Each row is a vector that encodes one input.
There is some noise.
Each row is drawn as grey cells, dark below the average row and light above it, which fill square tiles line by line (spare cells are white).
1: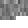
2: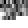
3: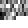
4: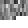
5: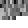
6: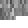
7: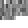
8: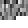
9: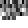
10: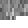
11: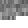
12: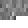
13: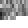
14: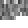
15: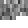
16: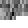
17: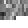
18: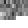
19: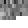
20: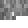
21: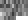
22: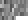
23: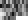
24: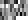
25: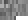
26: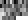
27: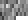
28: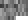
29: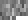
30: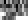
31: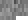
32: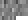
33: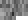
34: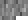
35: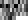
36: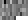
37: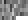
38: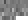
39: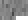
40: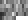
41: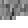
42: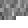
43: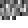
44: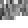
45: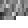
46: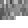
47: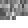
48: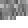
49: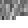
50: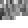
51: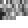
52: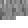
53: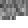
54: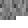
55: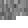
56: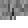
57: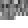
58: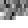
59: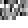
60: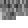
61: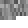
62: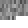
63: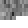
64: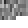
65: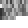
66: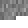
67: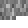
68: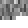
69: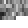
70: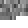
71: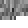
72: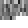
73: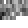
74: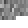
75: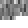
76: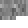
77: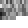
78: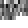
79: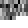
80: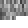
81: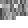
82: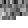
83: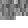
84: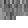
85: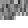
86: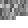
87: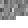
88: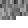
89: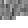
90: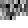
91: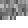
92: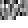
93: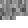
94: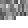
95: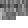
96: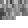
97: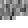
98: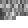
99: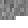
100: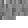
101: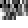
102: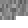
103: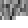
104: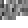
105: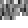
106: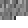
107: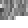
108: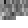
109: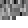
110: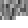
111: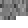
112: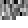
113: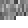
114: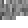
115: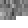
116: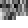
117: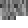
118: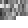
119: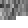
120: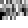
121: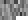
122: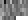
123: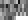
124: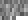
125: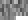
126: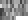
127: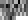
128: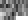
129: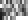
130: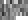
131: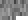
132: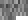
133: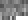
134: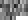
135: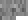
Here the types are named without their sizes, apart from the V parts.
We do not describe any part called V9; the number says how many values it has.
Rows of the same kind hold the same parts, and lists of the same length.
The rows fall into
2 kinds.
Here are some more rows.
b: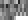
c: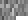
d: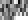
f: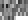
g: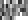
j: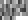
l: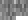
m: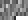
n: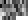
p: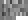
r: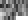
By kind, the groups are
b, c, d, l, m, n, p
f, g, j, r

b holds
a label, a true/false value and a value of V9.
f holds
a label.
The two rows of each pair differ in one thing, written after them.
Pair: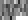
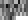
the label
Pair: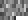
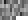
the label
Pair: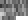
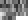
the true/false value
